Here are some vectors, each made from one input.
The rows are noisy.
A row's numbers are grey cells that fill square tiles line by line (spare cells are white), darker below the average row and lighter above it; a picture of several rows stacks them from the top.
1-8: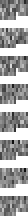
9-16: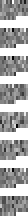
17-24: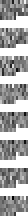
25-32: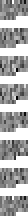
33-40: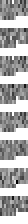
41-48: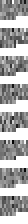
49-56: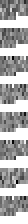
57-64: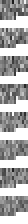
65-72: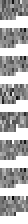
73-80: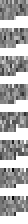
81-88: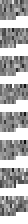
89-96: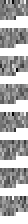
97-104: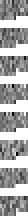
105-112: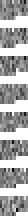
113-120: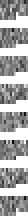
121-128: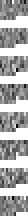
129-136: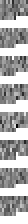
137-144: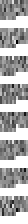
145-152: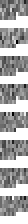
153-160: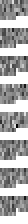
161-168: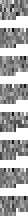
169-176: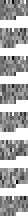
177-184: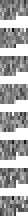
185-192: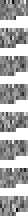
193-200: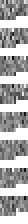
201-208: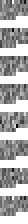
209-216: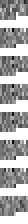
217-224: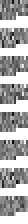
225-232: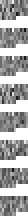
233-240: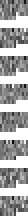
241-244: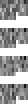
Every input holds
a true/false value, together with either a fixed value, or a node of a 10-node tree.
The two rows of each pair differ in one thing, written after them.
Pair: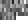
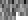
the node of the tree
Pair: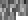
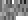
the true/false value
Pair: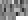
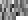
the node of the tree
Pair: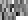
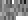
the node of the tree
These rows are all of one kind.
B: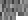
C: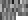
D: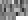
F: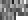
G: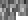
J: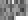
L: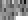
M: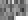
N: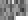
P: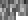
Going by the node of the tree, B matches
J, M and N.
